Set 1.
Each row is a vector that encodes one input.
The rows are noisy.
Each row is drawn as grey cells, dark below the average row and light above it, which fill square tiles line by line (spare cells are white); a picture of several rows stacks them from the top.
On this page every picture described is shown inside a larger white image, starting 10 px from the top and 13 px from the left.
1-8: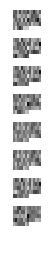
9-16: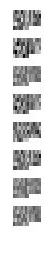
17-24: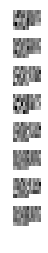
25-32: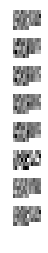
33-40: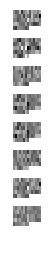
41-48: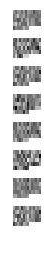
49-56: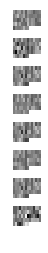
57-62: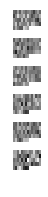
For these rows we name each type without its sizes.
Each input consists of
a point on a line.
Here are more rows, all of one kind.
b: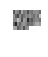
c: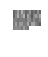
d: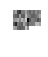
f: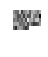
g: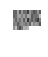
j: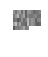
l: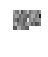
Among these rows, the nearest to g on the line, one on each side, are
b and c.
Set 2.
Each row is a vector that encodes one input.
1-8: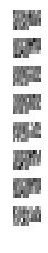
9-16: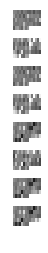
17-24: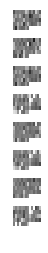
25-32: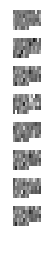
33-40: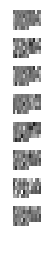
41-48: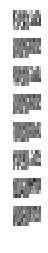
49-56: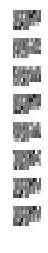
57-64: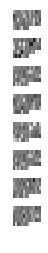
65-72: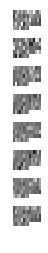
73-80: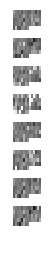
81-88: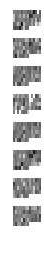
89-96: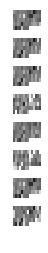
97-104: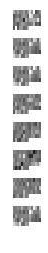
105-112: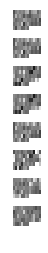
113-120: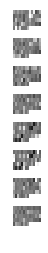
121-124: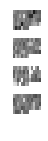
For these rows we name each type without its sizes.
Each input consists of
a point on a line.
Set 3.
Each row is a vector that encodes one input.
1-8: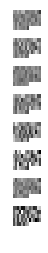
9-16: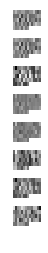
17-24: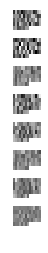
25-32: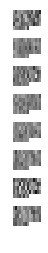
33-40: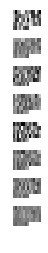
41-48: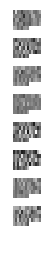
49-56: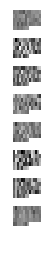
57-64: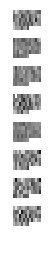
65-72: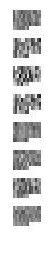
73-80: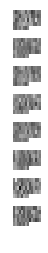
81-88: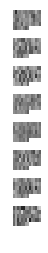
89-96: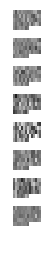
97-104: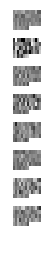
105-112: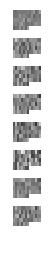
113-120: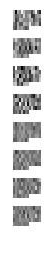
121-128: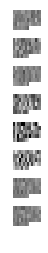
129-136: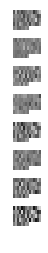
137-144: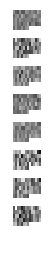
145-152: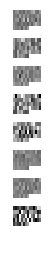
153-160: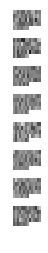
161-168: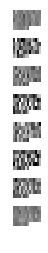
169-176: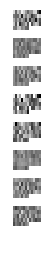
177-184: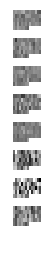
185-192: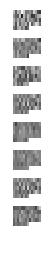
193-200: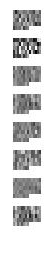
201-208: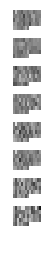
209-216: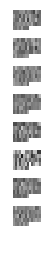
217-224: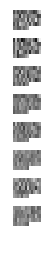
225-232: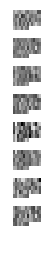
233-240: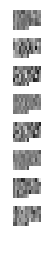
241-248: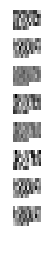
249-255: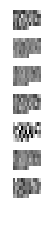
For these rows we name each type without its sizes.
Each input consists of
either a point on a circle, or a fixed value.
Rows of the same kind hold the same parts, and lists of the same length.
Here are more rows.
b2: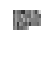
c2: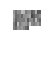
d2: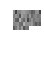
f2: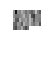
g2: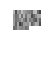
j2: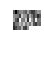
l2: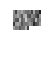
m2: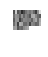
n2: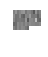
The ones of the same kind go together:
b2, c2, d2, f2, g2, j2, m2, n2
l2

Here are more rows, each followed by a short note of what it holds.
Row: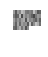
a point on a circle
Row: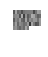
a point on a circle
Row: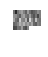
a point on a circle
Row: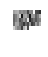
a fixed value
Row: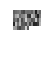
a fixed value
